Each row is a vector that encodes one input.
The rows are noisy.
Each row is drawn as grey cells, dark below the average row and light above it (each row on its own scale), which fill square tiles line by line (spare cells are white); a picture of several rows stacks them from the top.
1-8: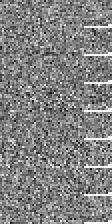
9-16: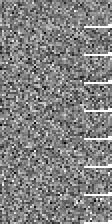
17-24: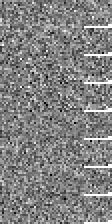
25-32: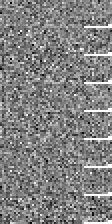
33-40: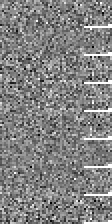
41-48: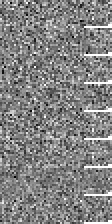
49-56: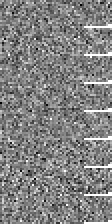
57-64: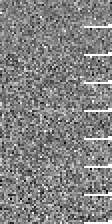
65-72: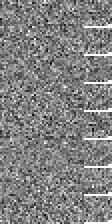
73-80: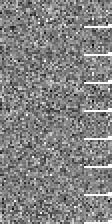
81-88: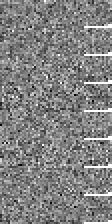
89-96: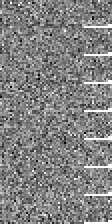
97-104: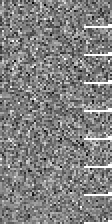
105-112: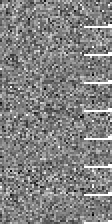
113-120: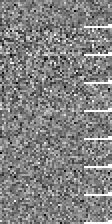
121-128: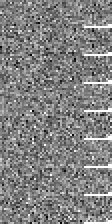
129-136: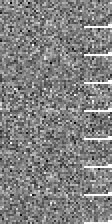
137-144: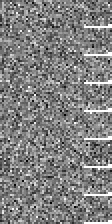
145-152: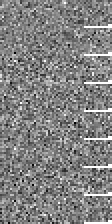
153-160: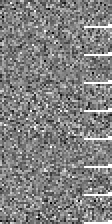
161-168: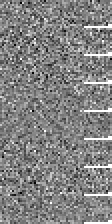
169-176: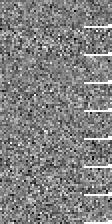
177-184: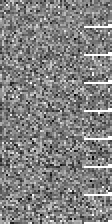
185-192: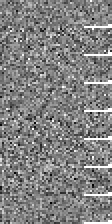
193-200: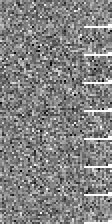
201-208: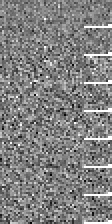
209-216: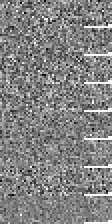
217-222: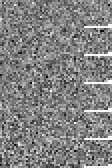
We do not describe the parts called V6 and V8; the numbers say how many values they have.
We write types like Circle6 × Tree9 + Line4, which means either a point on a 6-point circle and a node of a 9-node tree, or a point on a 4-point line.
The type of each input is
Bool × Line5 + (Line9 + V8) × V6.
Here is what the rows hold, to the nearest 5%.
About 20% of them hold a point on a 5-point line and a true/false value. The rest hold a value of V6, together with either a point on a 9-point line, or a value of V8.
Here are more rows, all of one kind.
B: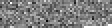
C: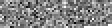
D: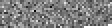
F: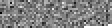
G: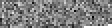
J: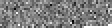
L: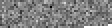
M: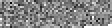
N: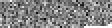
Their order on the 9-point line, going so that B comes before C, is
B, L, G, F, D, M, N, J, C.
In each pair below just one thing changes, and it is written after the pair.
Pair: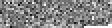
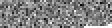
the place on the 9-point line
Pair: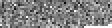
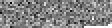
the value of V6
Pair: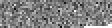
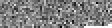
the place on the 9-point line
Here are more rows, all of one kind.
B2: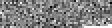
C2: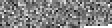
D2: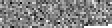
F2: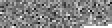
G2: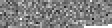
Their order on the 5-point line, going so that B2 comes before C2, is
B2, C2, F2, G2, D2.
